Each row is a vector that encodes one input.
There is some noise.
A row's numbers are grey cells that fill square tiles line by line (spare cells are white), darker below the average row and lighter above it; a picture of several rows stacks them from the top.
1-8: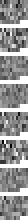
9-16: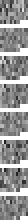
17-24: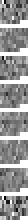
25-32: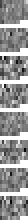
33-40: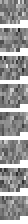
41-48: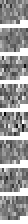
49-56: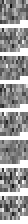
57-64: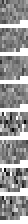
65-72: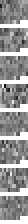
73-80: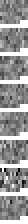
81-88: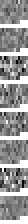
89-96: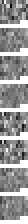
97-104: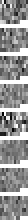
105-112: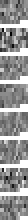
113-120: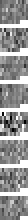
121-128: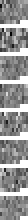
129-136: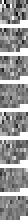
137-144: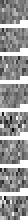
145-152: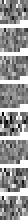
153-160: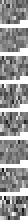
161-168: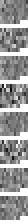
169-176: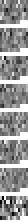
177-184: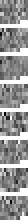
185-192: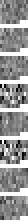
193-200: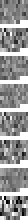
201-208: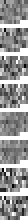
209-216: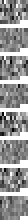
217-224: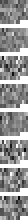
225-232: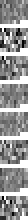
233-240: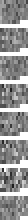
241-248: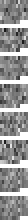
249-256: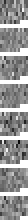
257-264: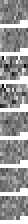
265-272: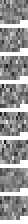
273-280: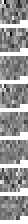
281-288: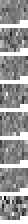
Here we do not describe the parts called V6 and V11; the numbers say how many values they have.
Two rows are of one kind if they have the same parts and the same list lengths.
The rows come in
4 kinds.
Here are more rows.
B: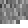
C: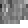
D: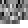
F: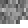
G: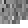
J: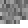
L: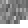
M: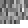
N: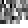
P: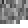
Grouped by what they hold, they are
B, F, N, P
C, D
G, J, L
M

